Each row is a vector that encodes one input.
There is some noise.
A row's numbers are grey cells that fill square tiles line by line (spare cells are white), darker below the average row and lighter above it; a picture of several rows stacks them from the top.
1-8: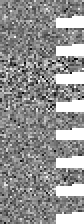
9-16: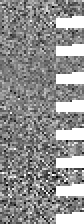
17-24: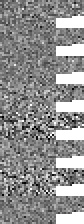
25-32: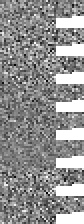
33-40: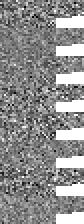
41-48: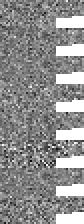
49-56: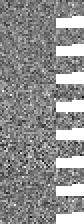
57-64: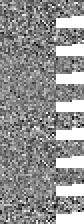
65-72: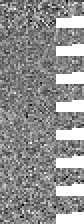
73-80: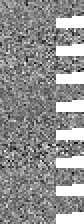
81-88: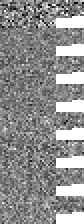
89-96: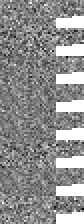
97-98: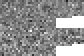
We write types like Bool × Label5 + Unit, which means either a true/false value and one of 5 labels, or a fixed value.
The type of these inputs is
Line9 + Line10.
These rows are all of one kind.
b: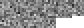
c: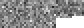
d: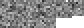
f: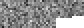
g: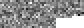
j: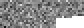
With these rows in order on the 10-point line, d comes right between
b and j.
